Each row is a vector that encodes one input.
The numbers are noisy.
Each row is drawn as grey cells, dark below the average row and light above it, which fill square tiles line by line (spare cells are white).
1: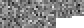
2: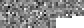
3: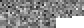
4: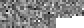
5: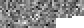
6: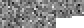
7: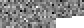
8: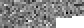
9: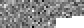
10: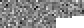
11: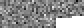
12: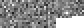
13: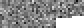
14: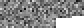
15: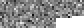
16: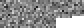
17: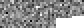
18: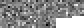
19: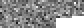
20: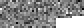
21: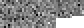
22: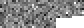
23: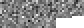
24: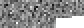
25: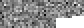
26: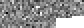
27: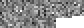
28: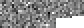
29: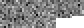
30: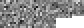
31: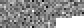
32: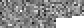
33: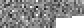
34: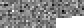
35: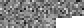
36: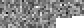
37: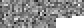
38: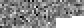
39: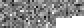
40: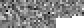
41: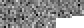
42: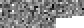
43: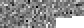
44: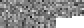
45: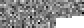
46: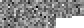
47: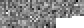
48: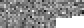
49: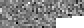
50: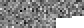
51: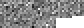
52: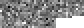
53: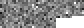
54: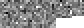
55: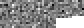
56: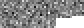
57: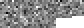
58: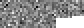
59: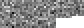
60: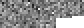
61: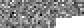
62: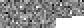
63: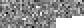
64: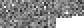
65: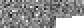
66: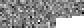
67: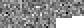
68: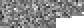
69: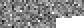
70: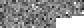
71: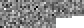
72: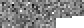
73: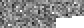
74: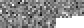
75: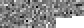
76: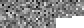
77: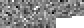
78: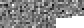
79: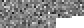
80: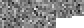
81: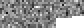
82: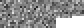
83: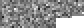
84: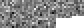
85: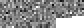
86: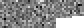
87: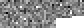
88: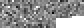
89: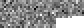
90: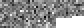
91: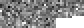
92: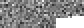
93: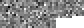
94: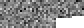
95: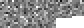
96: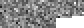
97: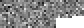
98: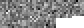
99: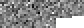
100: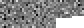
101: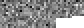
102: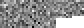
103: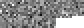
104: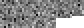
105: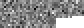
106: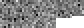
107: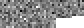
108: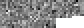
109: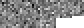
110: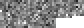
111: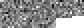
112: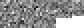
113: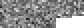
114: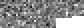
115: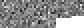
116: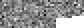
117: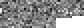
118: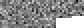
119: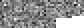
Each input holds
one of 7 labels, together with either a point on a 7-point line, or three true/false values.
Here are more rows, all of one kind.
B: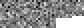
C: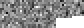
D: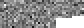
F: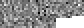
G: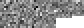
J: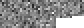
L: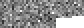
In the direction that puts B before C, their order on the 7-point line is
B, F, G, D, J, C, L.
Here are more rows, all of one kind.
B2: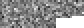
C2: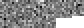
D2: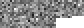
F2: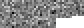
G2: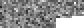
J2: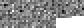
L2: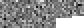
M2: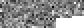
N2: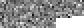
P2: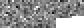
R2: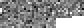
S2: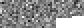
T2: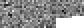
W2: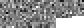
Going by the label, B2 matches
D2, G2, M2 and N2.
